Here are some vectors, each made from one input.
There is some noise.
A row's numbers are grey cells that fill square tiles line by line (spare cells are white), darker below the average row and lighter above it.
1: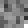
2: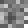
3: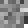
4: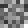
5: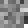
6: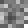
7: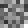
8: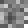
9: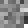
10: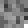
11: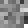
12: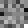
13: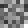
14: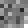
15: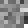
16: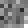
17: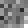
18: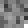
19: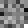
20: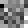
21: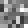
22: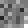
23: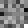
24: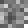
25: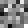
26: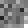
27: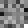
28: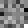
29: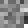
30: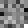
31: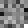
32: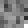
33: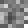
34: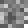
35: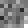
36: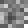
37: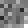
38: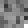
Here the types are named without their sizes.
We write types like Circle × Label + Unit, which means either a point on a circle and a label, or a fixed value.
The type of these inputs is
Bool × Line.
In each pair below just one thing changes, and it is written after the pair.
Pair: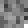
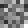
the true/false value
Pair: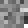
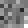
the place on the line
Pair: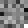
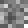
the place on the line
